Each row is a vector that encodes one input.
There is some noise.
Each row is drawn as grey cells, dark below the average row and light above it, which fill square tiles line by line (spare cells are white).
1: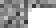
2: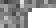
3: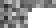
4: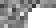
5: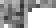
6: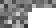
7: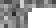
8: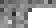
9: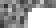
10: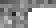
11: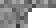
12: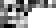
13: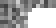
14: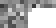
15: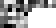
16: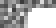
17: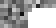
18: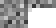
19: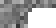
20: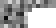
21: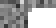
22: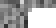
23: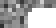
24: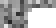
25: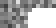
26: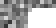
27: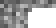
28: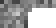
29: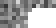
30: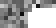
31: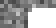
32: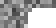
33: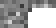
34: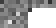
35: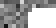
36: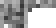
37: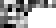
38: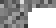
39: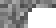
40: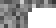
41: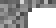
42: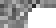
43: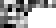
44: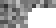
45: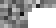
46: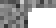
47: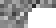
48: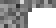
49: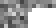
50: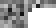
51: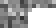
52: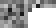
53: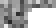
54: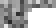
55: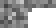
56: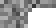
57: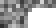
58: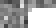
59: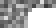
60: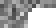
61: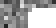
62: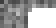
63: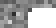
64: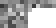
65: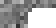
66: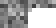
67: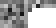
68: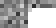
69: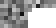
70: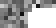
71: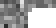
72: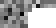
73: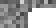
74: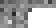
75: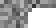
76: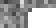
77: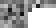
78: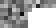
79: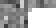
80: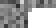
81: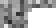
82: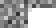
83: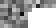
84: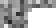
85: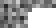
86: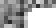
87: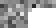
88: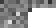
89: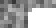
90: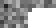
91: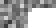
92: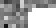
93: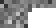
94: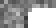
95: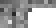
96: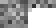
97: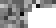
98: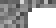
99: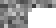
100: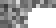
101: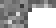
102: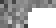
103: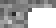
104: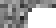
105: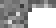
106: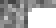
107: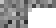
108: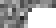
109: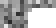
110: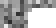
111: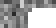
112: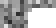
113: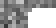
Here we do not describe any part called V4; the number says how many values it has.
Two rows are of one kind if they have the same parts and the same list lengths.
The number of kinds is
4.
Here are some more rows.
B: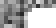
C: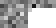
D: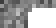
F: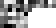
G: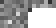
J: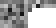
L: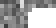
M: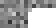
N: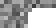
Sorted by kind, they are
B, J
C, D, G
F
L, M, N

